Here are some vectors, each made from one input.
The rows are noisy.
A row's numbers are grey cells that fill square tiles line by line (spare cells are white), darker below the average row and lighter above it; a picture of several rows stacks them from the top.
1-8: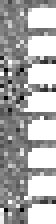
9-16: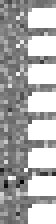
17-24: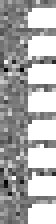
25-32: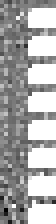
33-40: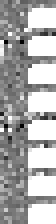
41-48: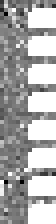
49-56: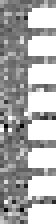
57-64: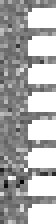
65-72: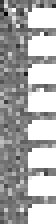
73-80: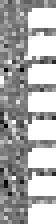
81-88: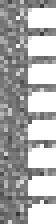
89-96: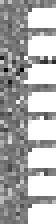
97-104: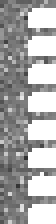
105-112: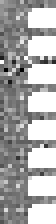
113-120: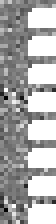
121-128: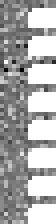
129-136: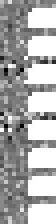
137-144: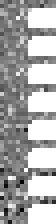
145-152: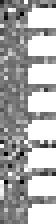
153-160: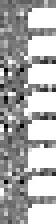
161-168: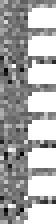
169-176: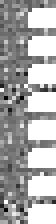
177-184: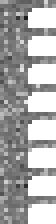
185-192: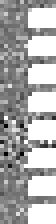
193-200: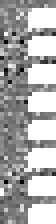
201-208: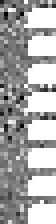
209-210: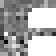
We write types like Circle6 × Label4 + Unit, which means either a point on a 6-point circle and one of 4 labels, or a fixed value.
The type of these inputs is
(Bool × Bool × Bool × Bool + Line8) × Line8 + Line13.
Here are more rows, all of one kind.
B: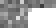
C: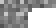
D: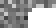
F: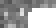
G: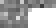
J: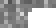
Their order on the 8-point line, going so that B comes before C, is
F, J, B, G, C, D.
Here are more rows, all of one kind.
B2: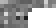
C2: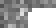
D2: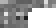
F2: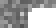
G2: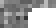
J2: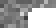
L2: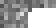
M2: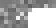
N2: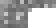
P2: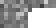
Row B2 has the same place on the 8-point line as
D2, G2 and N2.
